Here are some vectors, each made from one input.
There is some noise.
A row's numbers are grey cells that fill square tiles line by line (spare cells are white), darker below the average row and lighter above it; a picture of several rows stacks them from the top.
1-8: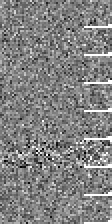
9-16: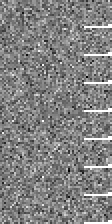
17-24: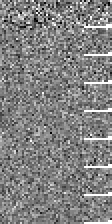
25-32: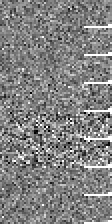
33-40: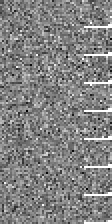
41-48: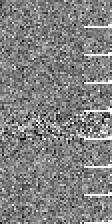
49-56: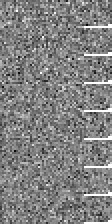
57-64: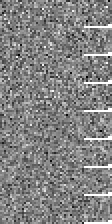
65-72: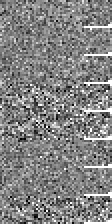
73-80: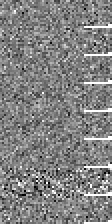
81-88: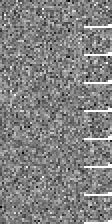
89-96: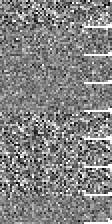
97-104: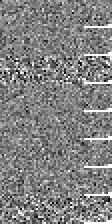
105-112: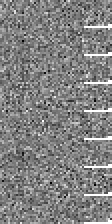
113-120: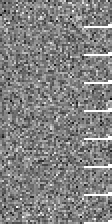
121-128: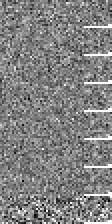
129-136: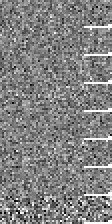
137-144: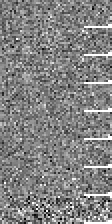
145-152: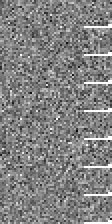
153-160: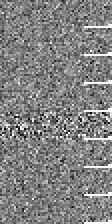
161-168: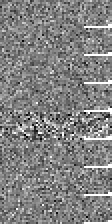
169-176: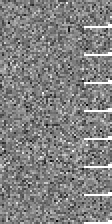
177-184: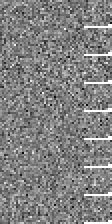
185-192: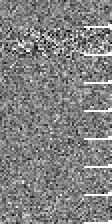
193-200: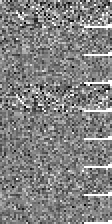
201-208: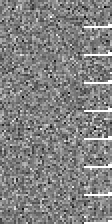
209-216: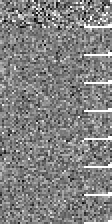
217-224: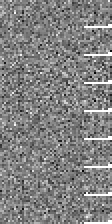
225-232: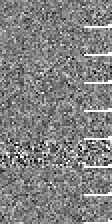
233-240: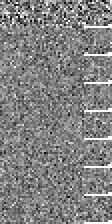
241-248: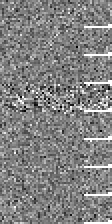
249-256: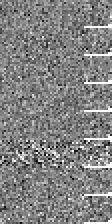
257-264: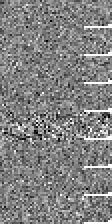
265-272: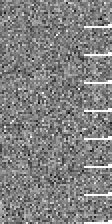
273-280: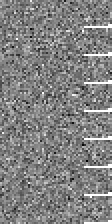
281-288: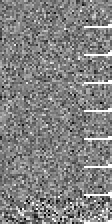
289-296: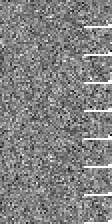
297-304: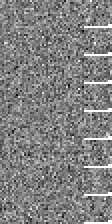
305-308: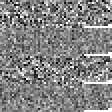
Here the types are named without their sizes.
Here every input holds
either a point on a line, or a list of points on a circle.
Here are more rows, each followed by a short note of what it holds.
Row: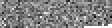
a list of one item
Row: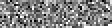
the empty list
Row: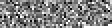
the empty list
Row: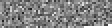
a list of one item
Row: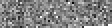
a list of one item
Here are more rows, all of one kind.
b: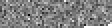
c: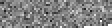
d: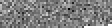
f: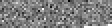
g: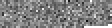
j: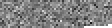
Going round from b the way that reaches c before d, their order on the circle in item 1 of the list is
b, c, g, f, d, j.
